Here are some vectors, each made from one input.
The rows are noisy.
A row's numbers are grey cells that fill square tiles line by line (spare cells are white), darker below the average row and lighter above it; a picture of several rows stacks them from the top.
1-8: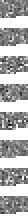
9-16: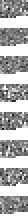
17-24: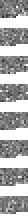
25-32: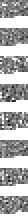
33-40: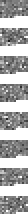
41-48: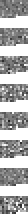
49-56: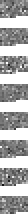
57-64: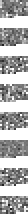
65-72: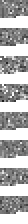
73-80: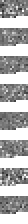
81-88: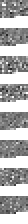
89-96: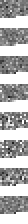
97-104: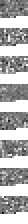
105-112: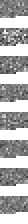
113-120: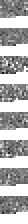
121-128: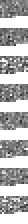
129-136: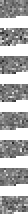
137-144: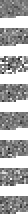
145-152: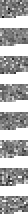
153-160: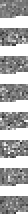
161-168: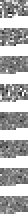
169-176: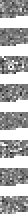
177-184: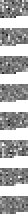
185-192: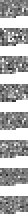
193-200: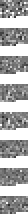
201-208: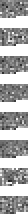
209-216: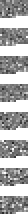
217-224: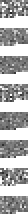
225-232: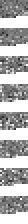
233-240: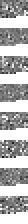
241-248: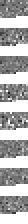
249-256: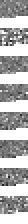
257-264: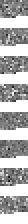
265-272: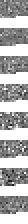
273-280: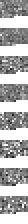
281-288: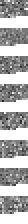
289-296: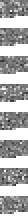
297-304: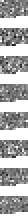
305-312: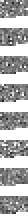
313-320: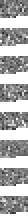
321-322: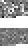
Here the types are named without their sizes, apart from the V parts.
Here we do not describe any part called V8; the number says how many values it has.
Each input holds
a list of items, each a true/false value and a value of V8.
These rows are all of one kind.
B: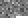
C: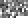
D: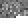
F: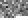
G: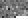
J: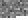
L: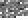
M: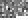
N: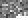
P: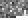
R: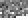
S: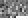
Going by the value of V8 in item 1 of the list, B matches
C, D, G and M.
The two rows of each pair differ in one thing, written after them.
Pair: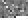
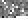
the value of V8 in item 1 of the list
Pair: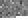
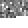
the true/false value in item 2 of the list
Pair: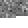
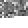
the value of V8 in item 2 of the list
